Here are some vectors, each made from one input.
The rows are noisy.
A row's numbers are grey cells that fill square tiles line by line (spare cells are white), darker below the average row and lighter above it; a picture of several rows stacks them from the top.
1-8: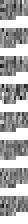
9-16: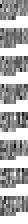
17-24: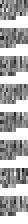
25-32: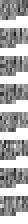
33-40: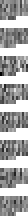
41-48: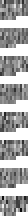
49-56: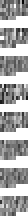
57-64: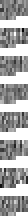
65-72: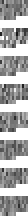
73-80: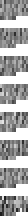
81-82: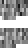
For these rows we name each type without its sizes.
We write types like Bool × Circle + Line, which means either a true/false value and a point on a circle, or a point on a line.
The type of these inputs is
Circle.
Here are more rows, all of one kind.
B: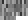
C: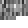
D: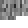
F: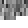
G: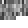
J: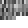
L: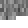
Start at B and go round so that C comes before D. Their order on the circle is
B, F, L, J, C, G, D.
